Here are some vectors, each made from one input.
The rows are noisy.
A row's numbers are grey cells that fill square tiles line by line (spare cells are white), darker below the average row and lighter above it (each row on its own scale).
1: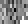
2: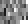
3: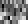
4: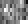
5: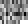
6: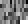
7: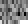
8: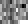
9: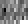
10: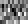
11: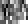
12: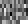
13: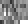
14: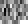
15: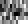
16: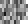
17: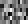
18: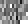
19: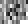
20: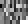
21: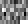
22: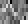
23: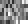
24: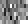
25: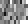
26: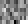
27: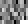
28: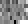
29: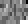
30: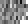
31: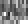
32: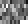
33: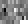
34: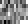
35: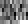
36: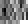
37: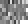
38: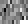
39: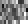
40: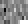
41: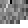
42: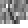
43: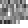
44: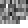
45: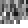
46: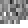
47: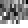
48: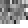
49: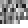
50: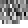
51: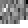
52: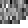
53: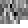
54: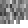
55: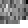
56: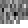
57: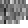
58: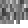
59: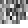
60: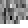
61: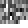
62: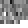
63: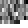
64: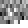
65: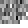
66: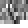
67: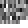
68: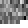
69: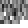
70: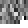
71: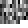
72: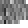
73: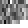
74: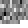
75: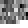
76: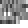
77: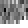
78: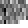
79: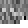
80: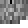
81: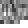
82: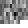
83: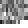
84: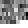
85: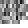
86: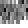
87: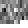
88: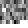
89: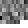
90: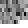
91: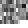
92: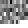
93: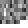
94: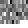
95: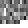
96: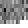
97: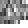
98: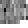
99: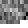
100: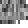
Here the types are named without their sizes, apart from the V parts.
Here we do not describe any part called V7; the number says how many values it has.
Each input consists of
a point on each of two lines, together with either three true/false values, or a value of V7.
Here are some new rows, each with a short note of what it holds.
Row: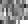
a point on each of two lines and three true/false values
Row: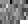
a point on each of two lines and a value of V7
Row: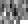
a point on each of two lines and three true/false values
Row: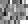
a point on each of two lines and three true/false values
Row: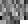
a point on each of two lines and a value of V7
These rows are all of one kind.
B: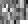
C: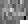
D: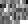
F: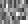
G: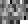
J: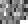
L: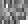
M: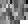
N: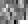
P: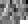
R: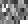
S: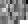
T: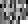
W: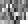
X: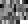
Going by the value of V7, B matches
D, N, P and S.
